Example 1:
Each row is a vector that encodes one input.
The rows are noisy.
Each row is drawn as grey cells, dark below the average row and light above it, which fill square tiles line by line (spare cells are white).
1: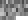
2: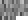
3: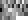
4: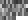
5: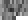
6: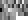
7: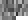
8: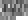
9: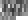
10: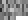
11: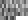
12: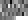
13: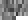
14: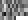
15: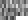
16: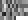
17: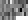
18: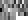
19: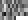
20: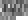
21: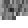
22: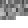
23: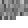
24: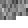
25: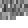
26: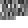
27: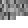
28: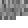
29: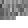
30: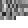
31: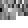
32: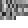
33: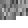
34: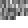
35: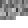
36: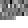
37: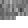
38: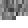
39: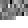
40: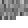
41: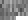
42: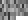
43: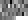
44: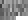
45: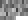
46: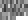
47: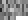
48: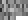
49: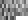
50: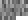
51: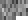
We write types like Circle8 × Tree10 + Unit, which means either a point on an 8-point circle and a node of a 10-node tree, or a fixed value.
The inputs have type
Tree11.
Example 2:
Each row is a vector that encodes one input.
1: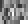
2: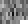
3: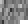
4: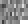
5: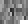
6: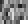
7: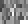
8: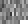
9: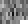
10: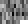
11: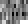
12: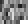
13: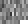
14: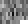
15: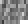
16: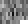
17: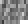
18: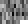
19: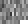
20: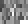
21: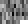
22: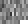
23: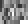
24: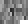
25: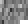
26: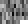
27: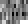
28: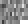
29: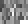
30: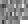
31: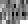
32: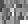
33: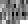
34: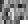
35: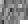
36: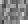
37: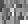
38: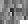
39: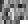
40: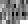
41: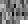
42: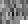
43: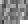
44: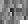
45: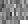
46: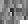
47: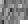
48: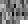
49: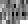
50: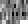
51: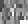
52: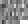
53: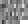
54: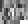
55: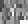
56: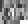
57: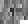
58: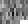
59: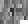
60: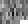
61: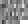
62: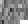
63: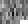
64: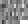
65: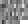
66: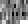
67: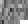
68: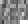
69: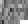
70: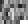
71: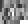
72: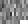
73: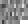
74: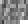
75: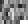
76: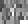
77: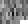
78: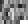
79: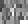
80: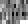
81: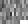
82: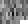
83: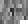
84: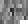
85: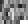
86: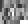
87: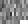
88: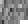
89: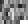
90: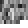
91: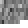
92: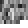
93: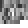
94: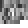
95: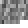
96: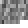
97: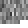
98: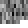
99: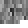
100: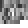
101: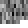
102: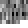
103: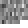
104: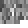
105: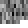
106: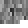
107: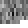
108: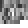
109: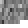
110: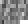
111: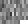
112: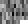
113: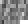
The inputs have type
Line11.
